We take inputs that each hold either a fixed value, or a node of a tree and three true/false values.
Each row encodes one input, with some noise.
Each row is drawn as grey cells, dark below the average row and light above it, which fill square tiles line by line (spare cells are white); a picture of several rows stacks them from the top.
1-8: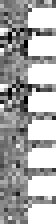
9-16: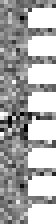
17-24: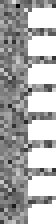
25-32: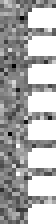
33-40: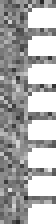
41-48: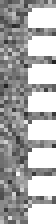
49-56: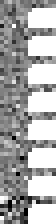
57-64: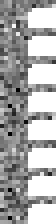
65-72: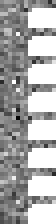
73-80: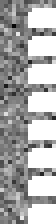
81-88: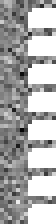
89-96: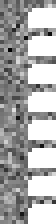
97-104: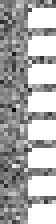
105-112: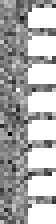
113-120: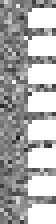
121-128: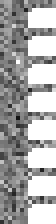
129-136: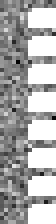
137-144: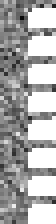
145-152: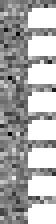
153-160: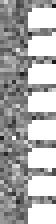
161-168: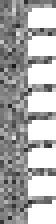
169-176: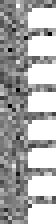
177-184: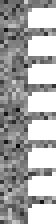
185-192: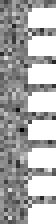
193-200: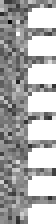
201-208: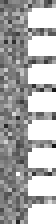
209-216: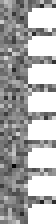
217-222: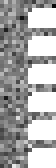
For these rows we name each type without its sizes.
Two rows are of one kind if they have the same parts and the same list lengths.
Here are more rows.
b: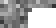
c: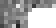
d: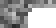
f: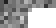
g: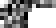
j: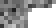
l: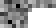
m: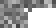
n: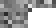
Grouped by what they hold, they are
b, c, d, f, j, l, m, n
g

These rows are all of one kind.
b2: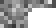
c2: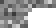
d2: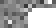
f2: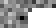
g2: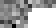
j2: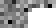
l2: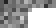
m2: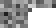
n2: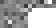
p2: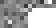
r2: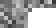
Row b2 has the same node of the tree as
c2, d2, n2 and p2.
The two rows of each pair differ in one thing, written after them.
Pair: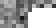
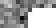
one of the three true/false values
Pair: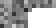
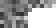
the node of the tree
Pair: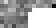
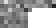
one of the three true/false values
